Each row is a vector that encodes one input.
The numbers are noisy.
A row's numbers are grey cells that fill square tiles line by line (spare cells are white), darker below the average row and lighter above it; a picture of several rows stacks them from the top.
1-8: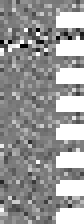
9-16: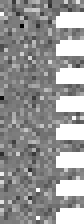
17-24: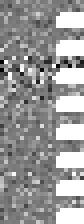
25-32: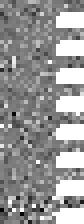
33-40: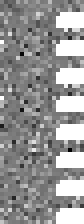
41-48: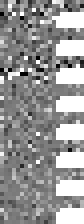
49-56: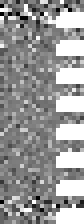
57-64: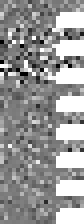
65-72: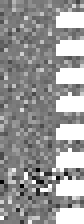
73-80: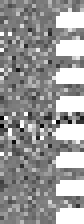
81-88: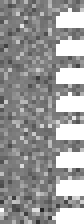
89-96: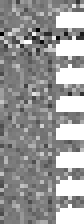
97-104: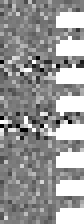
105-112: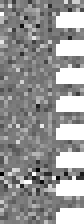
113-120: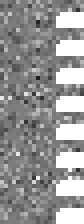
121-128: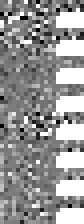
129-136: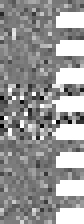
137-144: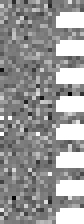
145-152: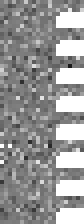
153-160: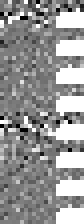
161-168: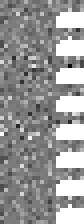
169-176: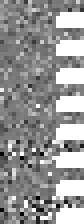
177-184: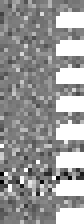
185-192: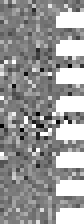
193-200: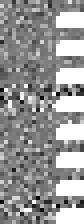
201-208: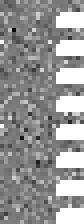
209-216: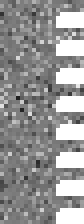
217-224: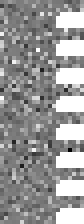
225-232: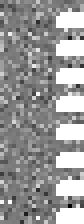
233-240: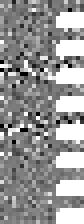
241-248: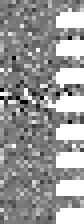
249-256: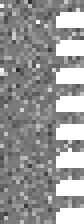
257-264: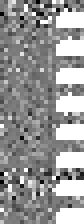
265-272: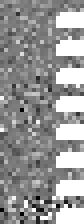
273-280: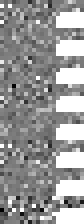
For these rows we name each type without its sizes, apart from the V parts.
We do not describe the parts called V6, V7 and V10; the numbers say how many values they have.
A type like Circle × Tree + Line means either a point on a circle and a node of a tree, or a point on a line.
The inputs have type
(Bool × Line × Line × V7 + Label) × V10 + V6.
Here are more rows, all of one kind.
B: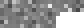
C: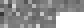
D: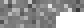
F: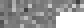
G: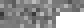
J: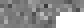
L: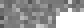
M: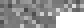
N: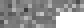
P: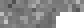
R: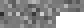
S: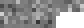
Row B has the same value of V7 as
F and N.
